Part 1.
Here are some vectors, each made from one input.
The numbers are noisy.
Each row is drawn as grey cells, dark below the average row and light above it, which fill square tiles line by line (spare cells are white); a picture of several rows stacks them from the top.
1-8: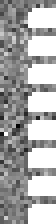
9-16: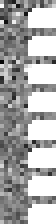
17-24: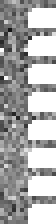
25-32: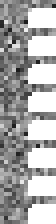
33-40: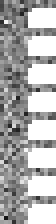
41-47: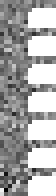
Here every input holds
three true/false values.
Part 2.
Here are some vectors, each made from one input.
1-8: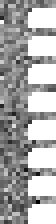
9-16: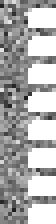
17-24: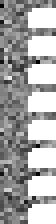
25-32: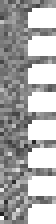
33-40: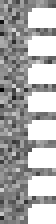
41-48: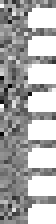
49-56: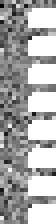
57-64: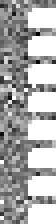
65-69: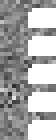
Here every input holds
a point on an 11-point line.
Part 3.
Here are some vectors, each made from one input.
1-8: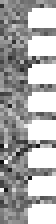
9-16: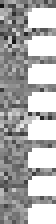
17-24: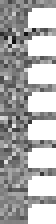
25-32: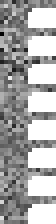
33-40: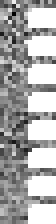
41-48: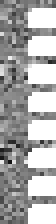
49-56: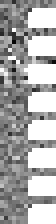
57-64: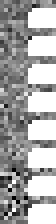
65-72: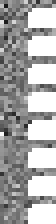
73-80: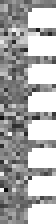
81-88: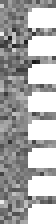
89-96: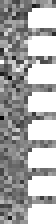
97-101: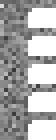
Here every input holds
a node of a 9-node tree.
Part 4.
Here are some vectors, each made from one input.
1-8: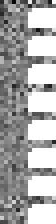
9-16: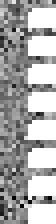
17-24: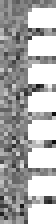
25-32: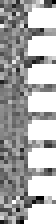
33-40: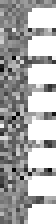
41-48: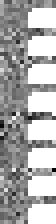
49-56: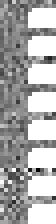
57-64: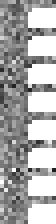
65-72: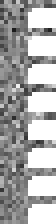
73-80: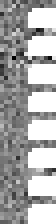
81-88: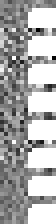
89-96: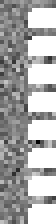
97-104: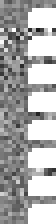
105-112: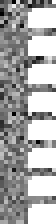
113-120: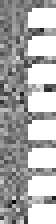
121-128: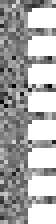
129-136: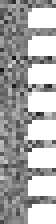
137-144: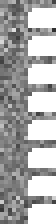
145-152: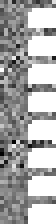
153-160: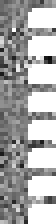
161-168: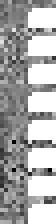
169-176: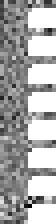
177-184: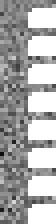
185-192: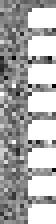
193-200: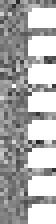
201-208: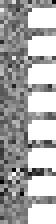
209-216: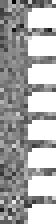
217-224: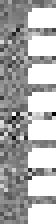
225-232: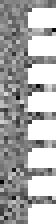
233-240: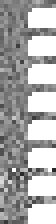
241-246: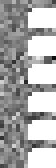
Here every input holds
a point on a 17-point line.
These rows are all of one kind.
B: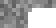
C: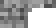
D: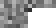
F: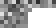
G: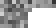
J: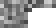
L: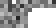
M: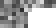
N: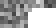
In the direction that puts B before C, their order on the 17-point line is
G, N, L, B, F, M, D, J, C.
